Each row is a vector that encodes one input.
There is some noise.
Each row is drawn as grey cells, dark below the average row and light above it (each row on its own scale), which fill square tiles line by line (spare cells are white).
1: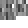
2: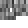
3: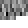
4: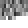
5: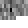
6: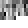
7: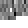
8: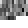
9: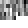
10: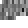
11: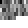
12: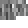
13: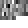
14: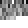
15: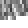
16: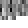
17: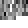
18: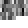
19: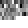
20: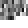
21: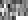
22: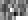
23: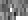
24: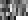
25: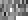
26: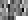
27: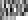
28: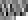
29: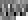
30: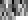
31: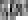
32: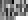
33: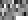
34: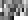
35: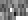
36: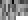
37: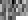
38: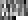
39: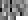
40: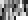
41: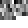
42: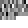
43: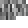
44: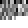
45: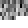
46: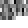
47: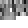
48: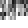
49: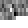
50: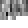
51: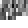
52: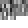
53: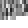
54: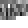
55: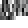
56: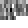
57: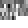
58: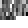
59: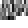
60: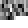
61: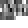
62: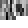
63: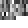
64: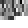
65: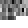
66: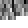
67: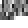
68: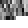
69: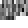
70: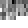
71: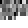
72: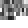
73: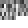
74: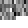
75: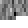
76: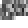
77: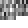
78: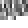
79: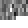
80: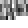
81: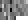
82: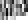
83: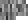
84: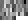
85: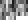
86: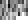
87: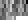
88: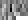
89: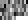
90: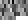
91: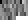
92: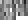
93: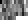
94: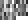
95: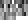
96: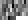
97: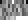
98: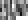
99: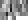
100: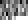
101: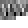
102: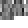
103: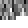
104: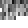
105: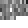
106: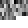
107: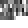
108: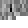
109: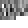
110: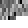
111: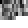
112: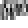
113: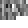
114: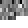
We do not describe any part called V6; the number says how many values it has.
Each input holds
a point on an 8-point line, together with either three true/false values, or a value of V6.
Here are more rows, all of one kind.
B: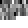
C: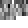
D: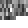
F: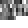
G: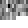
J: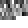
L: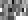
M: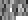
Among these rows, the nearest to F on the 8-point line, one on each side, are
D and L.
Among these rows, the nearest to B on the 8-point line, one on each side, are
D and M.
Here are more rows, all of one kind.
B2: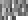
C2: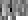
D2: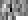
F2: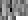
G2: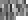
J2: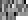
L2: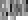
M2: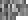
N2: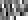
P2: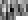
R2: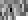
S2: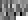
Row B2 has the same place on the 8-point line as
C2, D2, F2 and R2.
